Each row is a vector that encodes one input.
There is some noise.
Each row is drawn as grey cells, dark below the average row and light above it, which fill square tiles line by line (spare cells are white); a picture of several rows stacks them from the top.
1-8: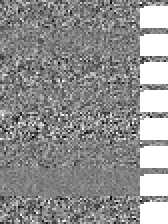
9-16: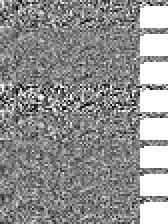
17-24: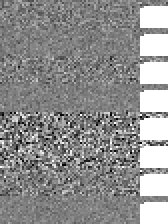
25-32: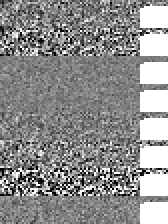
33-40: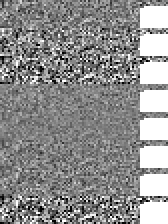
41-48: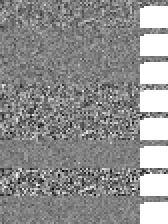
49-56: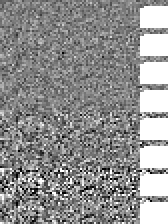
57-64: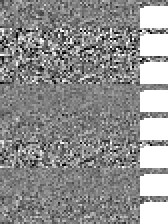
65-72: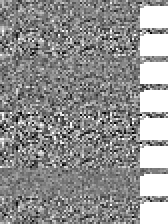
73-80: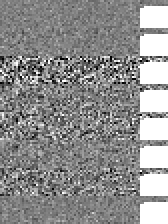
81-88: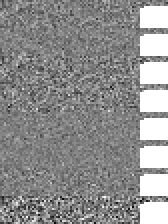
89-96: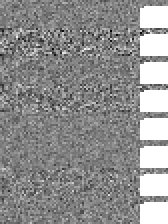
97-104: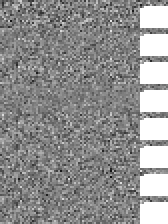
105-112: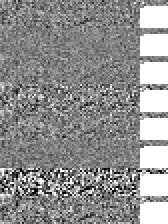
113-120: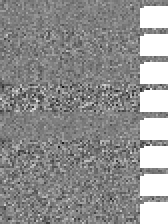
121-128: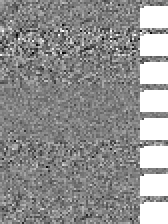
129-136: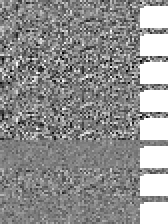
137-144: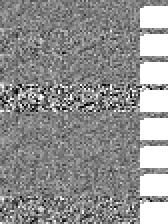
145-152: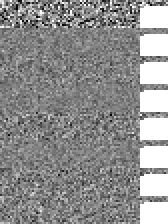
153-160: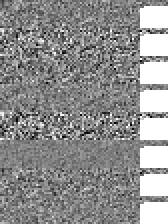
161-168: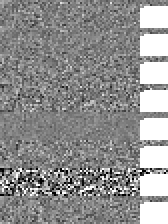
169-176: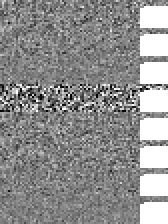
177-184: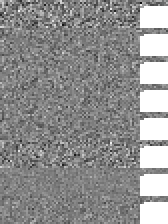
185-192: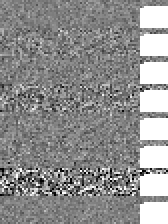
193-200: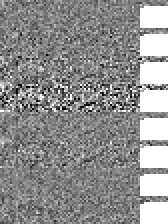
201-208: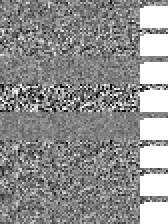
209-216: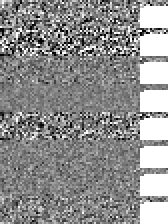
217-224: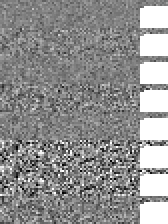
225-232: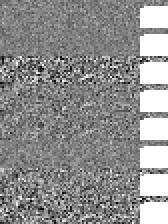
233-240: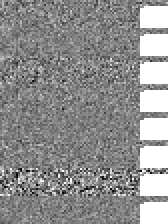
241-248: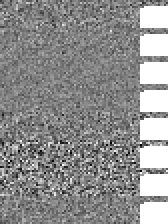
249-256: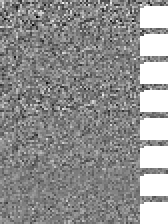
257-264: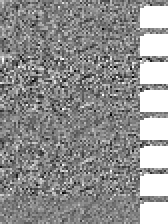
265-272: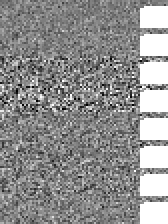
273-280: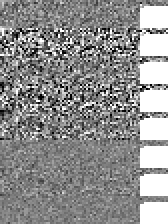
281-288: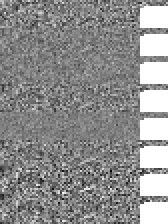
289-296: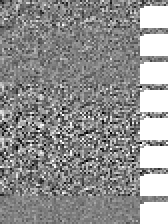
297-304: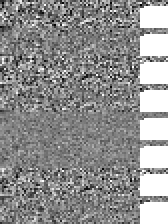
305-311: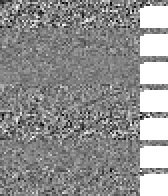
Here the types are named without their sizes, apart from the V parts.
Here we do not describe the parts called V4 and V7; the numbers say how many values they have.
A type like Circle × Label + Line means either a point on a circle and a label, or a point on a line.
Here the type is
((Circle + Unit) × (Tree + Unit) + V4) × Line × Line × V7.
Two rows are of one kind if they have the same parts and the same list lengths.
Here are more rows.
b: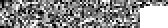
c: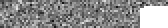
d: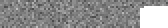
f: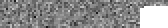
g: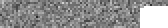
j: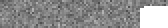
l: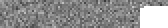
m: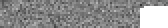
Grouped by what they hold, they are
b, c
d, m
f
g, l
j

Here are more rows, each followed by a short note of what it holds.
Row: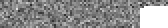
a point on each of two lines, a node of a tree and a value of V7
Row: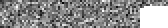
a point on a circle, a point on each of two lines and a value of V7
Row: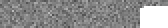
a point on each of two lines and a value of V7
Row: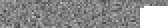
a point on a circle, a point on each of two lines and a value of V7
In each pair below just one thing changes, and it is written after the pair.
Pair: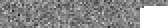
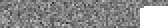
the node of the tree
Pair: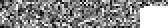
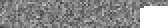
the place on the circle
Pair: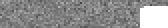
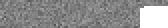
the value of V7
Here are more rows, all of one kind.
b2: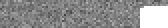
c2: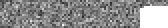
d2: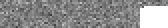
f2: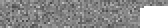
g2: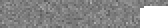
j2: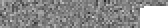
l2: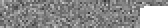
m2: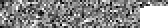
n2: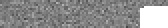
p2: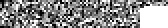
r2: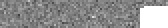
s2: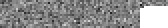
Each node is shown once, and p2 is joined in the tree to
l2.
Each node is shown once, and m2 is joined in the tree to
f2 and r2.
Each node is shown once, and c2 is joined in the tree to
f2 and j2.
